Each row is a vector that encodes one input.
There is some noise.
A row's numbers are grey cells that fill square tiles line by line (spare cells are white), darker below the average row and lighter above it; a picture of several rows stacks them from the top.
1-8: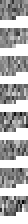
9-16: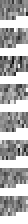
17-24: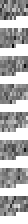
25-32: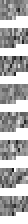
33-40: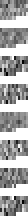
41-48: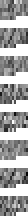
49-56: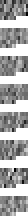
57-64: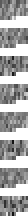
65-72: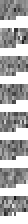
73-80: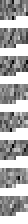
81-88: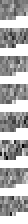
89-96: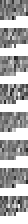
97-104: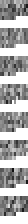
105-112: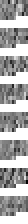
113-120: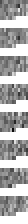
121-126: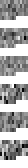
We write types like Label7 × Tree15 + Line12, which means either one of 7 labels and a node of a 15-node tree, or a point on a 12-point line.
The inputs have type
List2(Line4 + Line7).
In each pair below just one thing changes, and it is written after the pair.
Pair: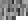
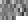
the place on the 7-point line in item 1 of the list
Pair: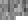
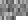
the place on the 7-point line in item 2 of the list
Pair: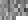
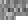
the place on the 7-point line in item 2 of the list
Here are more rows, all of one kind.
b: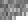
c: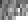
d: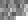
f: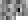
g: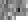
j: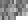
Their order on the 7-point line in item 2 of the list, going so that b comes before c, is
j, f, g, d, b, c.
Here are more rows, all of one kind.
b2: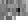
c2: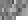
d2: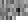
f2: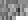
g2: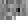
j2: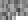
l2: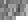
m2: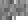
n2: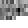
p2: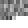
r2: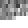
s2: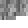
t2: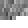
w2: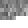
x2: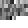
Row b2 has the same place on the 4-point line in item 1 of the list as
g2, m2, n2 and x2.
